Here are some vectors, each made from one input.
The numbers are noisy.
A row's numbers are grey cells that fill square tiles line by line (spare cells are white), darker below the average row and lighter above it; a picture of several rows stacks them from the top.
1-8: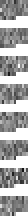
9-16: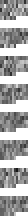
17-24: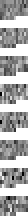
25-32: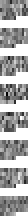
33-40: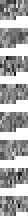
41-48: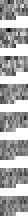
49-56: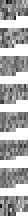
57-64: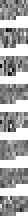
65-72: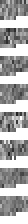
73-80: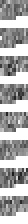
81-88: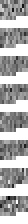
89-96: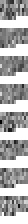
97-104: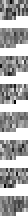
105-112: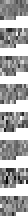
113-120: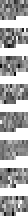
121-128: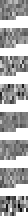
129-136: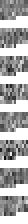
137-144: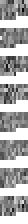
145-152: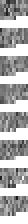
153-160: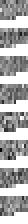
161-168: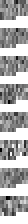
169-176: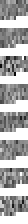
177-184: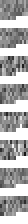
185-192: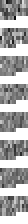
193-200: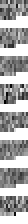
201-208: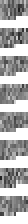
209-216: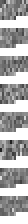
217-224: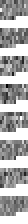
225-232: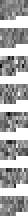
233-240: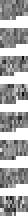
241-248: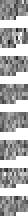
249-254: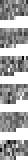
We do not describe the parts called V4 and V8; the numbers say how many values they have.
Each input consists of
either a point on a 10-point line and a value of V8, or a list of up to two items, each a point on a 6-point line and a value of V4.
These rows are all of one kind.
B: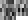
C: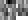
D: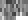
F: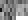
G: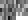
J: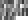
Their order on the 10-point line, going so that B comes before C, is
J, B, G, F, D, C.
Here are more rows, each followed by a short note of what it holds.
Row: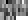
a point on a 10-point line and a value of V8
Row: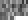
a list of one item
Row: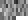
a list of two items
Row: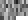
a list of two items
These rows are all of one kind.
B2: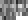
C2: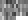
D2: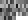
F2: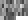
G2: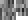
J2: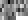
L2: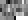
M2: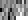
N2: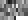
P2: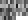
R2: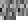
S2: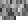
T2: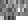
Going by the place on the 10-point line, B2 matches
R2 and S2.
